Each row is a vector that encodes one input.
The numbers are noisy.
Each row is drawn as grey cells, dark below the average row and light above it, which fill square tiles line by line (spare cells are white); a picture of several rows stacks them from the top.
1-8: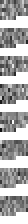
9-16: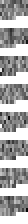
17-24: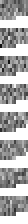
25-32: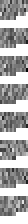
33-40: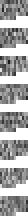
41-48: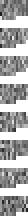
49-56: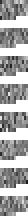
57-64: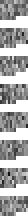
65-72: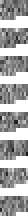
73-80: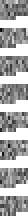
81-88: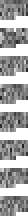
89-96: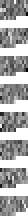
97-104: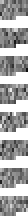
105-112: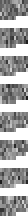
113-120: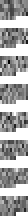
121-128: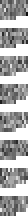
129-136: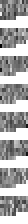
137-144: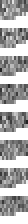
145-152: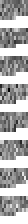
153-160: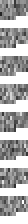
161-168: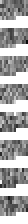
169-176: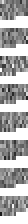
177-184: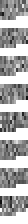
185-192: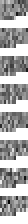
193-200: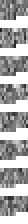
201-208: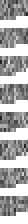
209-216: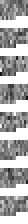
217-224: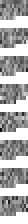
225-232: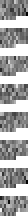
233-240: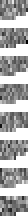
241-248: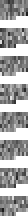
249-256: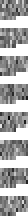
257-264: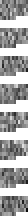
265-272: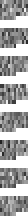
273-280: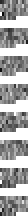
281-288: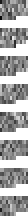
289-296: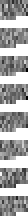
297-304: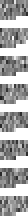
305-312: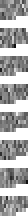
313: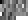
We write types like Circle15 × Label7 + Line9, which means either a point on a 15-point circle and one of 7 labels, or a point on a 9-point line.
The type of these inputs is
(Circle8 + Unit) × (Line8 + Line12).
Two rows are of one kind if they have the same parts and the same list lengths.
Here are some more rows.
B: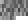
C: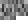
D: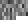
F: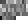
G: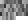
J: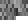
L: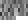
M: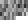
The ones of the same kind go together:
B, G, L
C, D
F, J
M

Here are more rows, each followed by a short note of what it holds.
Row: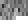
a point on an 8-point line
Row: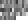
a point on an 8-point circle and a point on a 12-point line
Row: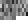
a point on a 12-point line
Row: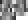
a point on an 8-point circle and a point on a 12-point line
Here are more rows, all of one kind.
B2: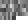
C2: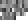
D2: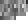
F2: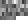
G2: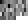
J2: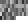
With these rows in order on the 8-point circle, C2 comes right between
D2 and G2.
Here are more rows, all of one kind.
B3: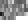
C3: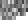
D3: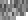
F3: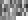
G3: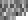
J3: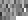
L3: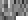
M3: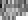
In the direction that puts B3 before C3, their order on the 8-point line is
F3, G3, M3, L3, B3, D3, C3, J3.
